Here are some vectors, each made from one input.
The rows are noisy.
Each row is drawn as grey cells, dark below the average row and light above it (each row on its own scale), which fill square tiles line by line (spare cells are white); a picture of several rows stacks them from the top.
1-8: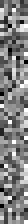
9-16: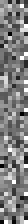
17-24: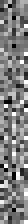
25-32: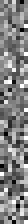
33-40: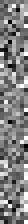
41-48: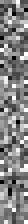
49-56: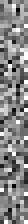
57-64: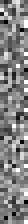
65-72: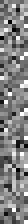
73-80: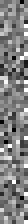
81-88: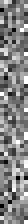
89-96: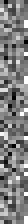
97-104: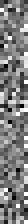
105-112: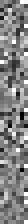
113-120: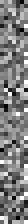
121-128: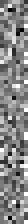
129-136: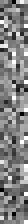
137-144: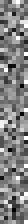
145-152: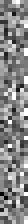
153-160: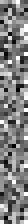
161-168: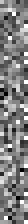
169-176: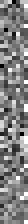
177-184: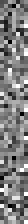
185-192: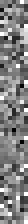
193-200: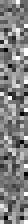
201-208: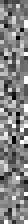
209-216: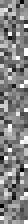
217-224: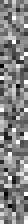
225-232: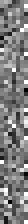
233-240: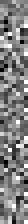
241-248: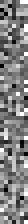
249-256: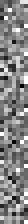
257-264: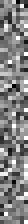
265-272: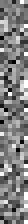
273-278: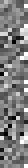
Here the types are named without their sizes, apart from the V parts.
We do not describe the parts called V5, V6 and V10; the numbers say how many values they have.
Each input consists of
either a point on a line and a value of V5, or a node of each of two trees, or a value of V6 and a value of V10.
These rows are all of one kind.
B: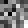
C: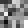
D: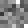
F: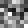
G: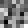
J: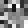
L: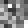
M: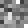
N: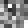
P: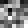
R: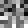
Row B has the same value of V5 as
D, J and R.
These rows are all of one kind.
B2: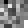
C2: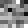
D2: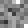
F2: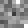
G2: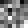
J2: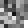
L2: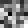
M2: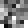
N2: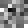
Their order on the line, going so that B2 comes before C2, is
M2, L2, G2, B2, N2, C2, D2, J2, F2.
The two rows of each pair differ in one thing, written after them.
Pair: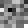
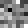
the value of V5
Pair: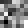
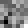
the place on the line
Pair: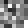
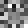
the value of V5
